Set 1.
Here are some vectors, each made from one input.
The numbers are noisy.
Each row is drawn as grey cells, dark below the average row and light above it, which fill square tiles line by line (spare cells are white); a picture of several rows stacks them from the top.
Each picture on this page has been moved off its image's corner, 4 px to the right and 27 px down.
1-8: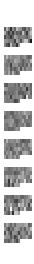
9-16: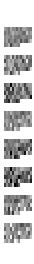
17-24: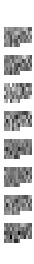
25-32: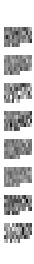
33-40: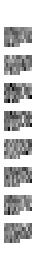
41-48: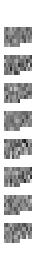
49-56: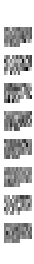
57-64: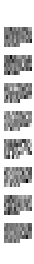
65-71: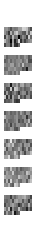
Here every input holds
either a point on a 13-point circle, or a fixed value.
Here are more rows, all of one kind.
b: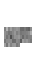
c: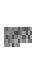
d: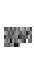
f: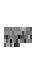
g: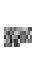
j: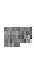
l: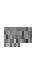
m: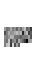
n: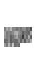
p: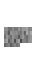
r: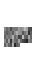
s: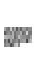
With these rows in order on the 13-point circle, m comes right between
l and r.
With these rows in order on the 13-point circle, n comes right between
b and j.
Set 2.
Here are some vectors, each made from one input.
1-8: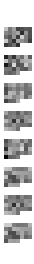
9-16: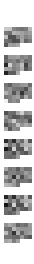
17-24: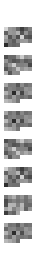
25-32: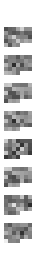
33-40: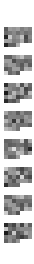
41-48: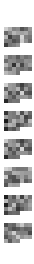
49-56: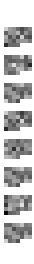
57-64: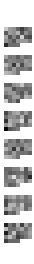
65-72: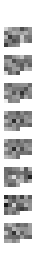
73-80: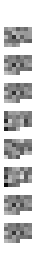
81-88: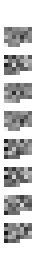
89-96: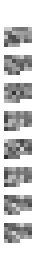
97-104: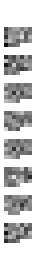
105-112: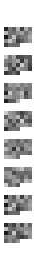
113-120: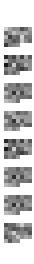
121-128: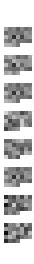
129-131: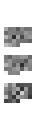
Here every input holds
a point on a 17-point line.
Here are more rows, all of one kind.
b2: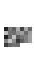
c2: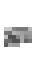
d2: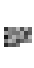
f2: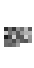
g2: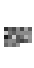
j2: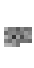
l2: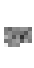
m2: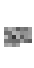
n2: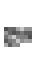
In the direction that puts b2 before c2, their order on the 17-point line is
f2, g2, b2, d2, n2, l2, j2, m2, c2.
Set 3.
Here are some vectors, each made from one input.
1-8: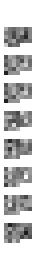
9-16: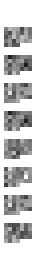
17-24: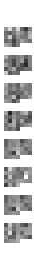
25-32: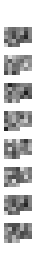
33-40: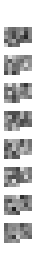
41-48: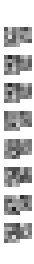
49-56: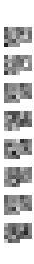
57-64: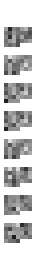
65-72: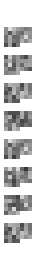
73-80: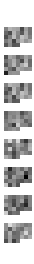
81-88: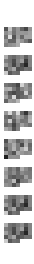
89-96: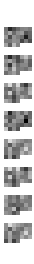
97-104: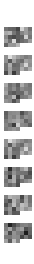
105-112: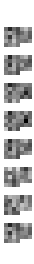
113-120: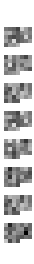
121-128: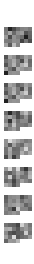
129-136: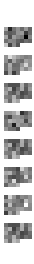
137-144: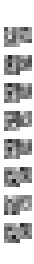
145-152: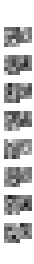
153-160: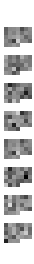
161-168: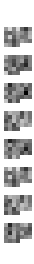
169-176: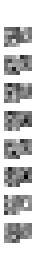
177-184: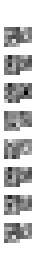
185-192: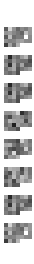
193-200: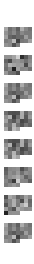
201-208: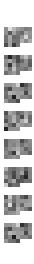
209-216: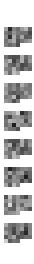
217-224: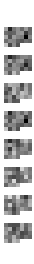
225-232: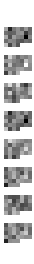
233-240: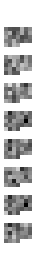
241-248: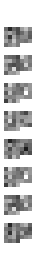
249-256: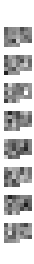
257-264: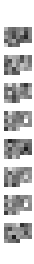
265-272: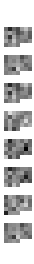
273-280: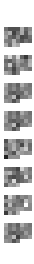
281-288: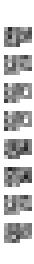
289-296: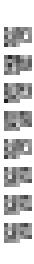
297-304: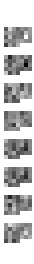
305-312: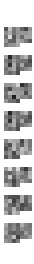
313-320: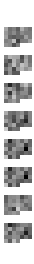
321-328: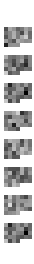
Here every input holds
four true/false values.
